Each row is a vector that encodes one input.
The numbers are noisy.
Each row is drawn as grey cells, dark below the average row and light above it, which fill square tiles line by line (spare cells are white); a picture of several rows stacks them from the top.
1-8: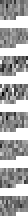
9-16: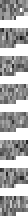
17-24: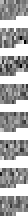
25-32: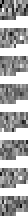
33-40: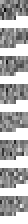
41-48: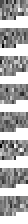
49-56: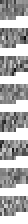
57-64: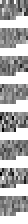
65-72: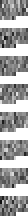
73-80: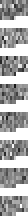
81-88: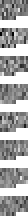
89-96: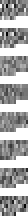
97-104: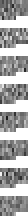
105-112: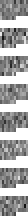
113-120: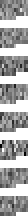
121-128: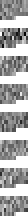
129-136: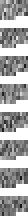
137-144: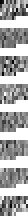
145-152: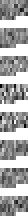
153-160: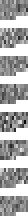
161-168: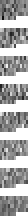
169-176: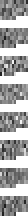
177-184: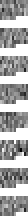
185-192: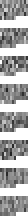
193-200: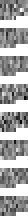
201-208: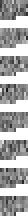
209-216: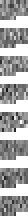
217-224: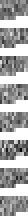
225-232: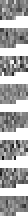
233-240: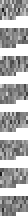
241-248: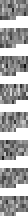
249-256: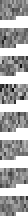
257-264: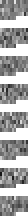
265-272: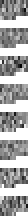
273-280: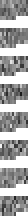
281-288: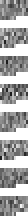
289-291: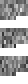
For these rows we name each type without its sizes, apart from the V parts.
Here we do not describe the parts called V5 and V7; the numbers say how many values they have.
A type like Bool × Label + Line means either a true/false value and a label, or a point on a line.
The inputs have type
(Line + V7) × V5 + List(Circle).
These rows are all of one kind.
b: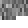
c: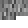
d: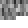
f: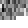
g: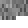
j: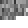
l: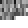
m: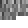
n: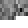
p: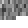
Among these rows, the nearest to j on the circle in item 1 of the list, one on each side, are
l and n.
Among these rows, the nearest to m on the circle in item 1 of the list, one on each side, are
n and p.
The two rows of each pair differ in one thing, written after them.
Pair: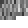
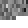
the place on the circle in item 1 of the list
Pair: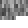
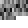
the place on the circle in item 1 of the list
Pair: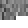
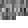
the place on the circle in item 1 of the list
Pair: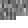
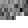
the place on the circle in item 1 of the list
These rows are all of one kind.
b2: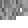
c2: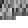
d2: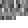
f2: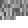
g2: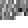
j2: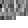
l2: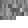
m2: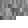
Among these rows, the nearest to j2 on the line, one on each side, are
b2 and g2.
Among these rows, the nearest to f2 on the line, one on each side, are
c2 and d2.
